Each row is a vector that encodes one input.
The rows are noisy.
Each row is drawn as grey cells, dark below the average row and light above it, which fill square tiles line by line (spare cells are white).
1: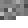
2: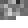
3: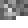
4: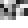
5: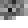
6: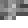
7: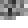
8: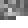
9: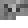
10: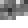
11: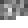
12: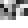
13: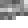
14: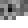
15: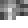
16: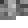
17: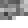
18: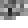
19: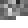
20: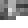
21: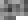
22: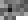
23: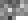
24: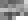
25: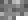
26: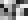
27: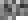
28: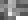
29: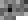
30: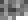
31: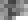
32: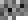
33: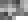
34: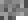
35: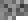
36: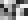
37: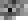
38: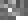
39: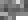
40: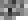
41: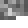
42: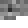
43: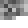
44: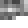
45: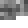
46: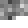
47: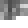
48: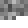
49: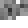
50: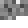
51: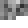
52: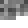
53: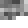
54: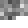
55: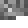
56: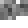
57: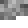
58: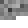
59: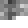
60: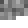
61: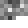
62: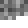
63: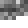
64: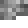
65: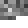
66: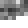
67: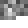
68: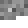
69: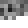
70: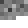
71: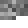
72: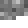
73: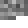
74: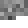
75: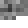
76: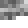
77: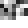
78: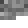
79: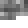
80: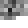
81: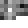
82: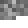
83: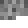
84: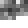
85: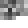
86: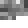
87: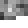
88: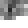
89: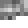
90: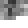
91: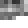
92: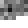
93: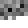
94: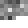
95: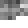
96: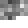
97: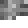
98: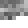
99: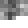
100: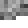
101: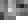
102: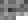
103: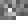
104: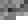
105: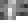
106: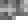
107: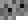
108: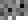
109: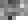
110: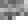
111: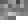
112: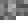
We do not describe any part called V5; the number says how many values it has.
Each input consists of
a list of up to two items, each a point on a 4-point line and a value of V5.
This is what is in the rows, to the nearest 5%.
All of them are lists of up to two items, each a point on a 4-point line and a value of V5: about 5% are empty, 30% hold one and 65% two.
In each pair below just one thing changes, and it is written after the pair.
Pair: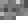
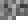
the value of V5 in item 1 of the list
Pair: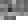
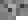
the value of V5 in item 1 of the list
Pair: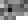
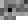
the place on the 4-point line in item 2 of the list
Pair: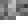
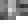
the place on the 4-point line in item 1 of the list
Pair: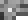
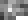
the value of V5 in item 2 of the list
